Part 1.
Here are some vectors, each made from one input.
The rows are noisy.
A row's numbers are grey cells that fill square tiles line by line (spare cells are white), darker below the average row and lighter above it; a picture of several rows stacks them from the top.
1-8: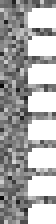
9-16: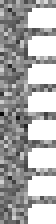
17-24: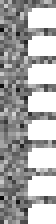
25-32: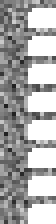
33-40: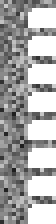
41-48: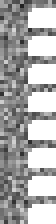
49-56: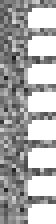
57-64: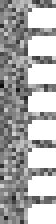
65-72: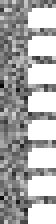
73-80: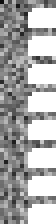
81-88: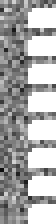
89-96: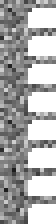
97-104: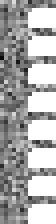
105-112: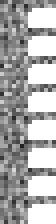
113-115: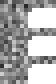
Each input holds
one of 10 labels.
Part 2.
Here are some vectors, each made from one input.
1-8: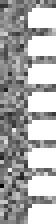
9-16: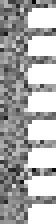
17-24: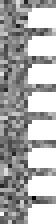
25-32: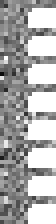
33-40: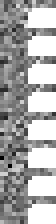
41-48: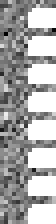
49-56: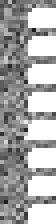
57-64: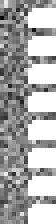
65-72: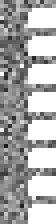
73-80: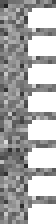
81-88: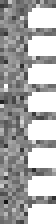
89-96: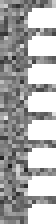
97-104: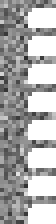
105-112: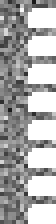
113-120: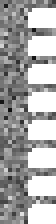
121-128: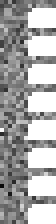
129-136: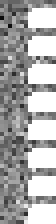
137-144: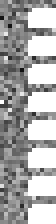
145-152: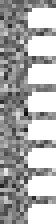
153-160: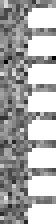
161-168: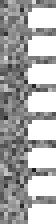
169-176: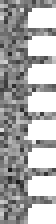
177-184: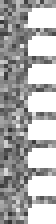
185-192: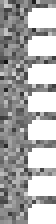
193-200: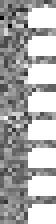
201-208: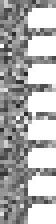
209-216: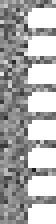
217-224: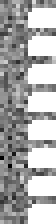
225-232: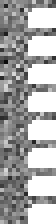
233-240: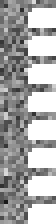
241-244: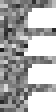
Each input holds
a point on a 20-point circle.
